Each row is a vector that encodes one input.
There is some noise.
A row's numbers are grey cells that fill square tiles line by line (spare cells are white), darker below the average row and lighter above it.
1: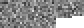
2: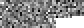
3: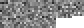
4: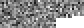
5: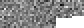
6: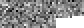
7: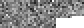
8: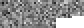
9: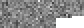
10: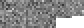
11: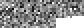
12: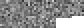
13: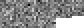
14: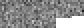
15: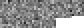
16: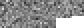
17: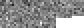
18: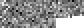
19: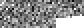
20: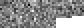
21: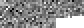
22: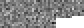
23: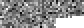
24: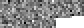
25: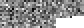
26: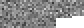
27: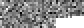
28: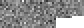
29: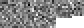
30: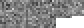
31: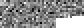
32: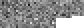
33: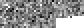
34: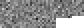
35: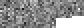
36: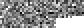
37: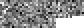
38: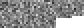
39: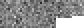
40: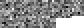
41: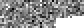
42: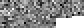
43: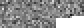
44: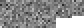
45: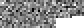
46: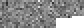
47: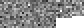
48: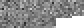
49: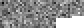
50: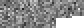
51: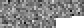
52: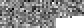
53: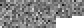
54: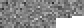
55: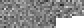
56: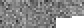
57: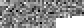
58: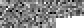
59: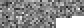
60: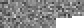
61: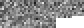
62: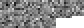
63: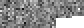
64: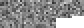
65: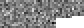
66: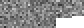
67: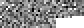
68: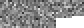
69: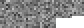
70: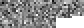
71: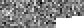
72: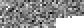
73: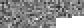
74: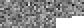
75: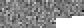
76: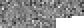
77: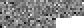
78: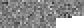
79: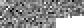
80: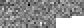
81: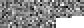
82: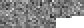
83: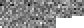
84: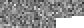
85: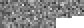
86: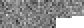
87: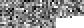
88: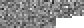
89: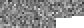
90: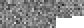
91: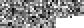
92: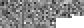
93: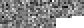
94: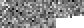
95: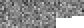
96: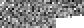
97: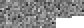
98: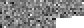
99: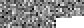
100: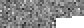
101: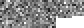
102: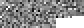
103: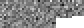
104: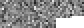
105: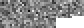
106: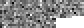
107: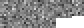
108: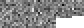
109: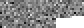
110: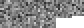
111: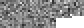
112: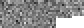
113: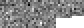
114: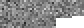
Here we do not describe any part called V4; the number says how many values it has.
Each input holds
either one of 5 labels and a value of V4, or a list of up to three points on a 5-point line.
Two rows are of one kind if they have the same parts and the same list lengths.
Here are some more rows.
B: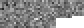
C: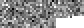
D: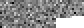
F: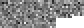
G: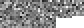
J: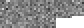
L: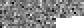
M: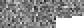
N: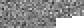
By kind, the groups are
B, F
C
D, L
G, N
J, M

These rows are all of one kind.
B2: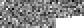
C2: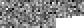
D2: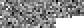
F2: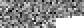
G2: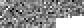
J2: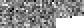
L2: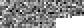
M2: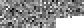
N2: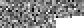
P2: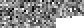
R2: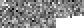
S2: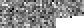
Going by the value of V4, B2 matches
D2, G2, M2 and R2.
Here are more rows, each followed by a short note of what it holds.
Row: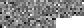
the empty list
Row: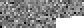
the empty list
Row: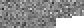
a list of one item
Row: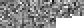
a list of one item
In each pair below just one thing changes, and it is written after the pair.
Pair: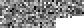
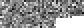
the label
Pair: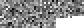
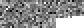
the value of V4
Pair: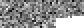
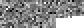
the label
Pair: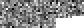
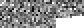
the value of V4
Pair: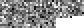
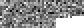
the label
